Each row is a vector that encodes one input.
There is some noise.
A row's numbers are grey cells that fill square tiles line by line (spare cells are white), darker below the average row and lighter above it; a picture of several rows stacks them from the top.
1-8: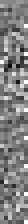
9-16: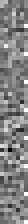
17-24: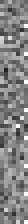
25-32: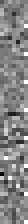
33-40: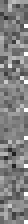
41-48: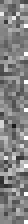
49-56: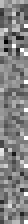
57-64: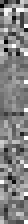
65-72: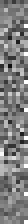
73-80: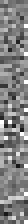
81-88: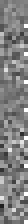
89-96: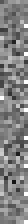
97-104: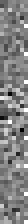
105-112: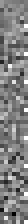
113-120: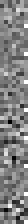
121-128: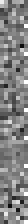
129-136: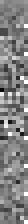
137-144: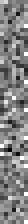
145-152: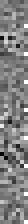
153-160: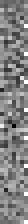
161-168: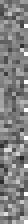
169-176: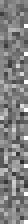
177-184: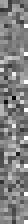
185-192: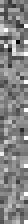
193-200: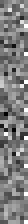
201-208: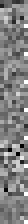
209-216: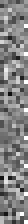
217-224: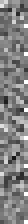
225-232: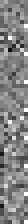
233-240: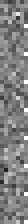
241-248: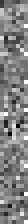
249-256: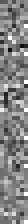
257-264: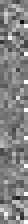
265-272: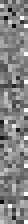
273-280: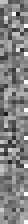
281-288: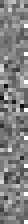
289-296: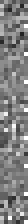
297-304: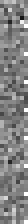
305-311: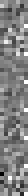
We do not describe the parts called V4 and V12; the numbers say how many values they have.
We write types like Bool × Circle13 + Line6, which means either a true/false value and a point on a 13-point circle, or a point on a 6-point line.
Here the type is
(Line6 × V12 + V4) × Line10 + Line8.
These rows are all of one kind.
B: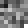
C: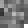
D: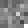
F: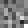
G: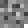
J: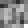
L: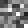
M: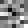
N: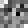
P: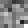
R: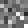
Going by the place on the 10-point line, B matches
D, F, J and R.
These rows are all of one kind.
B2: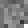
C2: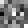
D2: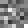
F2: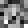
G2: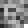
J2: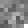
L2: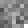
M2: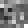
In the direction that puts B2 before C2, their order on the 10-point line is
M2, G2, B2, D2, C2, J2, L2, F2.
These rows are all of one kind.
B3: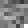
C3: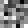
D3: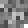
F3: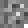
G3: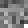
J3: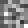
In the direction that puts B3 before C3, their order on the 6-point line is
D3, B3, F3, C3, G3, J3.
